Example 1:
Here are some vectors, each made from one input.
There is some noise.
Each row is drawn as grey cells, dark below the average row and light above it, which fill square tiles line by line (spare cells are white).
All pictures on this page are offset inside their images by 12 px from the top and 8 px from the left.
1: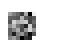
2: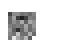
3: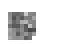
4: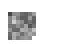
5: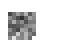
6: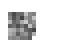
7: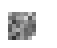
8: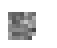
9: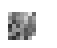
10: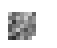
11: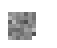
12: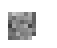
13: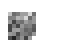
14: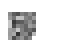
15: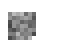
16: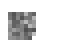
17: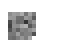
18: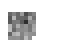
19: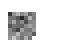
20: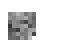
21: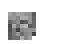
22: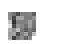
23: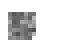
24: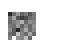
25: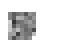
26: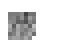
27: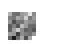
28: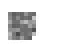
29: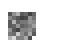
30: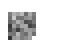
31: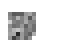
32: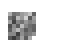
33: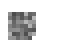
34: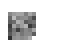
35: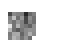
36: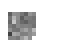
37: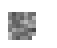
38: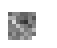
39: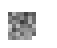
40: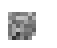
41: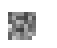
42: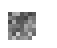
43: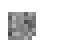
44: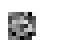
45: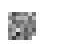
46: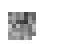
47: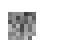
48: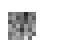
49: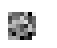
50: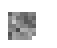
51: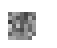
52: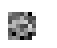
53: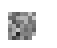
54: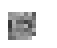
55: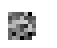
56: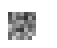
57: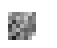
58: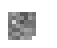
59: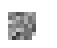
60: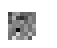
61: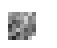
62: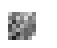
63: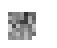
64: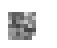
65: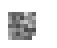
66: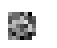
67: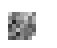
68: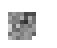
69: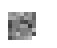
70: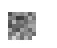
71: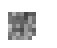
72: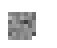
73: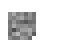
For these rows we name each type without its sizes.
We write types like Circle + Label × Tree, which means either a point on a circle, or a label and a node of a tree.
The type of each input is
List(Line).
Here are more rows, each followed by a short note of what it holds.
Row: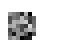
the empty list
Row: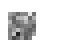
a list of one item
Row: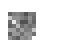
a list of two items
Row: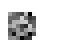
the empty list
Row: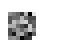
the empty list
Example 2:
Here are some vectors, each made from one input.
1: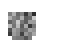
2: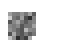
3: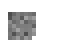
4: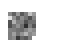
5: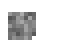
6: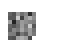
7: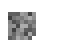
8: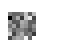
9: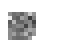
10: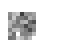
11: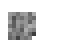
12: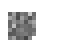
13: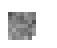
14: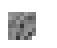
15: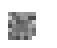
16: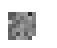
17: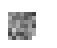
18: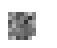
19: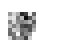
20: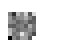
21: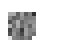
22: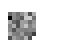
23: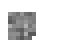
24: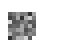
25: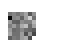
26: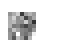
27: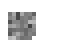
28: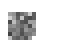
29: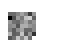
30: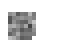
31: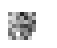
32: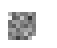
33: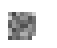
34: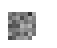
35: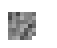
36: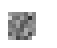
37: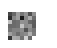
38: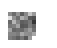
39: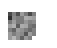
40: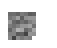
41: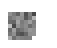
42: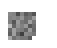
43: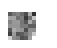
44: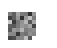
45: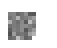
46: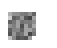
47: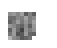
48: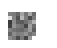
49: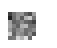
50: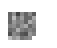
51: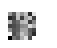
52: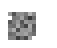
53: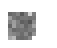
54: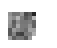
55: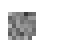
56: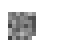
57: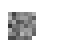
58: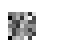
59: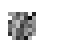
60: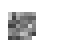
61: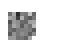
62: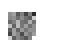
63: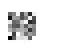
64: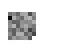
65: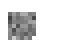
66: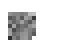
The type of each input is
List2(Line5).
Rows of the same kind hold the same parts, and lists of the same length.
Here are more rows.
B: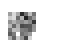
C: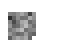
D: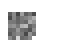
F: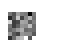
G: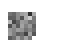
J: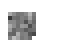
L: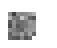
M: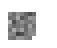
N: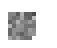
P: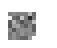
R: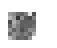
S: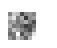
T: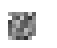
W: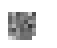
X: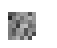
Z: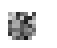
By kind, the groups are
B, S
C, F, M, N, T
D, G, J, L, P, R, W, X, Z

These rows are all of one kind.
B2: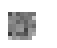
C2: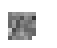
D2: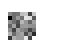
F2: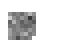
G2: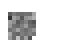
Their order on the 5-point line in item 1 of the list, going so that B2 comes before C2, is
B2, G2, D2, C2, F2.
